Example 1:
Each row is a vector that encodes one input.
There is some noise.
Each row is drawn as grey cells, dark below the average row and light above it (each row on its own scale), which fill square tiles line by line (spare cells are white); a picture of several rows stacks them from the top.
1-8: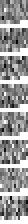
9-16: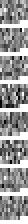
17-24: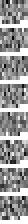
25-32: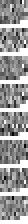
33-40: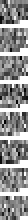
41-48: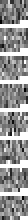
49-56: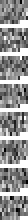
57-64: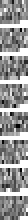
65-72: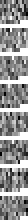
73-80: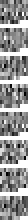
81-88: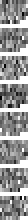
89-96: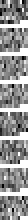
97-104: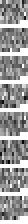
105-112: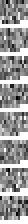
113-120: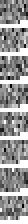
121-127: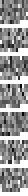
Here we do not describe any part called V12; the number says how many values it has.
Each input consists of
a value of V12, together with either a point on a 6-point line, or a point on a 9-point line.
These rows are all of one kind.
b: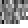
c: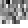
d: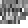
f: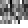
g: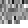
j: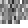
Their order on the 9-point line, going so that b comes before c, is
d, f, j, g, b, c.
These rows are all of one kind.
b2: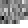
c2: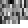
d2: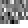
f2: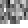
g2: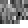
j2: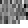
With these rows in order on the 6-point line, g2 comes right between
b2 and j2.
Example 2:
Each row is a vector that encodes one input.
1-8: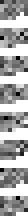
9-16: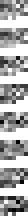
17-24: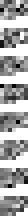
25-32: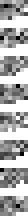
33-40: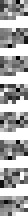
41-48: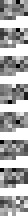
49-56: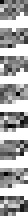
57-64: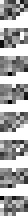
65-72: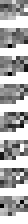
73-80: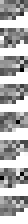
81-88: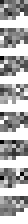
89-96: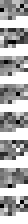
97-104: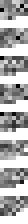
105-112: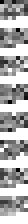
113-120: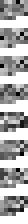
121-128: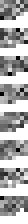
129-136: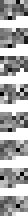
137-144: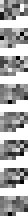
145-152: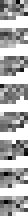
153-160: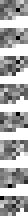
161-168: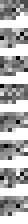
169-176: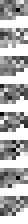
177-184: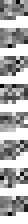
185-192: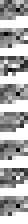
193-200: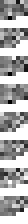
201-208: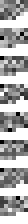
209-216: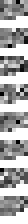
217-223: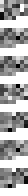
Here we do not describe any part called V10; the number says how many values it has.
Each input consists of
either a point on a 17-point circle, or a fixed value, or three true/false values and a value of V10.
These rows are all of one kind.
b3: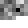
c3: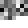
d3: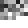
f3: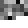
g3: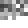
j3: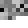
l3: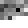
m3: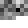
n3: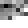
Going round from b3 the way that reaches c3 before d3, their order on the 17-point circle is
b3, m3, c3, j3, f3, d3, g3, n3, l3.
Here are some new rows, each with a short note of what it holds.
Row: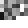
a fixed value
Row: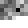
a point on a 17-point circle
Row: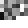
a fixed value
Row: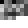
three true/false values and a value of V10
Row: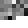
a point on a 17-point circle
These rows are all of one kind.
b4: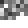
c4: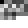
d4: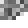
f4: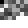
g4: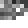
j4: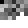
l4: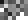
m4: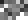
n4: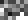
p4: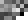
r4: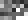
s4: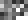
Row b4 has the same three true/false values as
f4, l4, m4 and n4.
